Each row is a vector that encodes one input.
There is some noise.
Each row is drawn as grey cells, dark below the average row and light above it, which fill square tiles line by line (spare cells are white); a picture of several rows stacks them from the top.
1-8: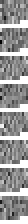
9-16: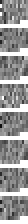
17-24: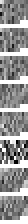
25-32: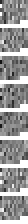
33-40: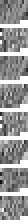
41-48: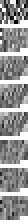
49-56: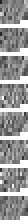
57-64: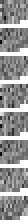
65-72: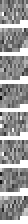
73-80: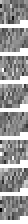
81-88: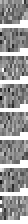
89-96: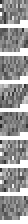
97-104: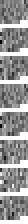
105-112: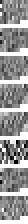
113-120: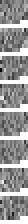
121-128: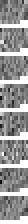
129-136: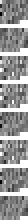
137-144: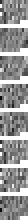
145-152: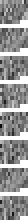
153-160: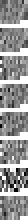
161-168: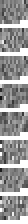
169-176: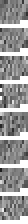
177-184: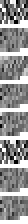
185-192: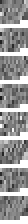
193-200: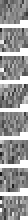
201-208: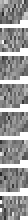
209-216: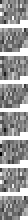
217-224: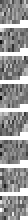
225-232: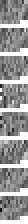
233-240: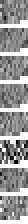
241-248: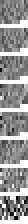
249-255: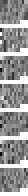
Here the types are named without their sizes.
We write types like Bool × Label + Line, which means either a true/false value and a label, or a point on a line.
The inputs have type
List(Line).
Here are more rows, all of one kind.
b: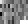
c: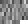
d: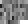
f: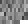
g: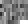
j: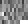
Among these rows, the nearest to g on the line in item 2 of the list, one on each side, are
d and j.
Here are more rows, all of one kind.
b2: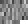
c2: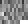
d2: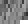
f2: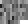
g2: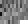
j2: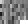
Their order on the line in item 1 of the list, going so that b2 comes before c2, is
j2, f2, g2, d2, b2, c2.
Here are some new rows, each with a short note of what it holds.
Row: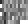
a list of one item
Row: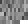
a list of two items
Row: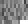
a list of one item
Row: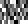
the empty list
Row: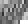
a list of one item
